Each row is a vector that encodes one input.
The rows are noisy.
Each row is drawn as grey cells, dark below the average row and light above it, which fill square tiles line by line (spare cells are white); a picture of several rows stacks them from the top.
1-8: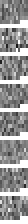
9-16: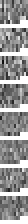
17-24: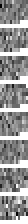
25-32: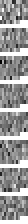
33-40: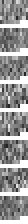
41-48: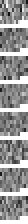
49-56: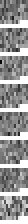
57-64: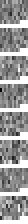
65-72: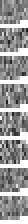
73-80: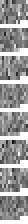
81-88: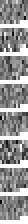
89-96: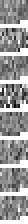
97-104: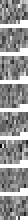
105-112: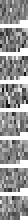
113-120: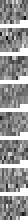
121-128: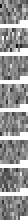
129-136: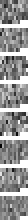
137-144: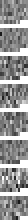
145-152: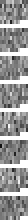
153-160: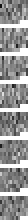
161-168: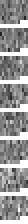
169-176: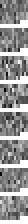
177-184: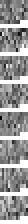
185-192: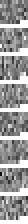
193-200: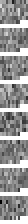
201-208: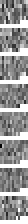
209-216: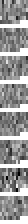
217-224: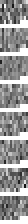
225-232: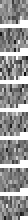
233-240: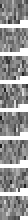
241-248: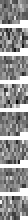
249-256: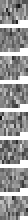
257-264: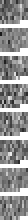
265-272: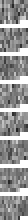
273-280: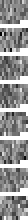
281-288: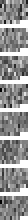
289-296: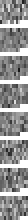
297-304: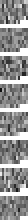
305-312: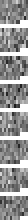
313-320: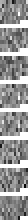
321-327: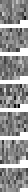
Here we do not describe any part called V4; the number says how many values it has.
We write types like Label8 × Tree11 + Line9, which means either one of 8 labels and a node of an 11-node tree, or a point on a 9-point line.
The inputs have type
Line9 × (Line14 + V4).
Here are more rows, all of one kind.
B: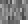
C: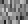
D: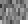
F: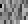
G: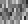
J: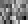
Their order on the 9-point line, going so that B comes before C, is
D, F, G, J, B, C.
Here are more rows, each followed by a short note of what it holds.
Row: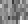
a point on a 9-point line and a value of V4
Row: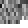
a point on a 9-point line and a point on a 14-point line
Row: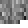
a point on a 9-point line and a point on a 14-point line
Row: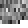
a point on a 9-point line and a point on a 14-point line
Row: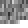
a point on a 9-point line and a point on a 14-point line
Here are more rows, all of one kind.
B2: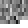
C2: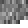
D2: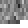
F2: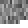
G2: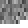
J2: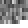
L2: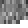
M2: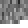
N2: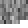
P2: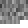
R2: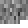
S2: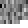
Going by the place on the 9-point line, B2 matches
C2, D2, F2 and L2.
